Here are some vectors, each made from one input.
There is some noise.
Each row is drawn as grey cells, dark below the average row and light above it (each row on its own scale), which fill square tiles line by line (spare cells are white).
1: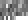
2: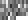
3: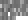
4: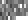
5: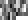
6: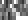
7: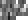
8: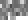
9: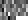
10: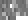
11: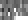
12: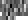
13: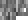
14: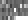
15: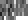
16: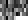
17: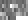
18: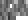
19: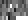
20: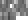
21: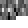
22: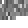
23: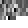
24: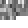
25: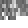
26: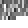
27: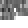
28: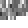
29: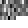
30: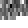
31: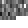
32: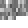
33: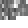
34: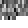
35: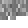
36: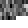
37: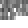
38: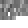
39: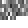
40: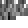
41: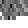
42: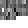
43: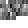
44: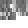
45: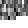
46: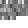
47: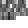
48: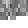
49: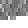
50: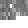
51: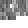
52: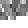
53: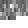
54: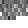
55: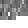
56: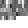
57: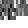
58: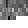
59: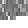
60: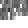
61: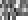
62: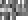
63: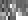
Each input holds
either a fixed value, or four true/false values.
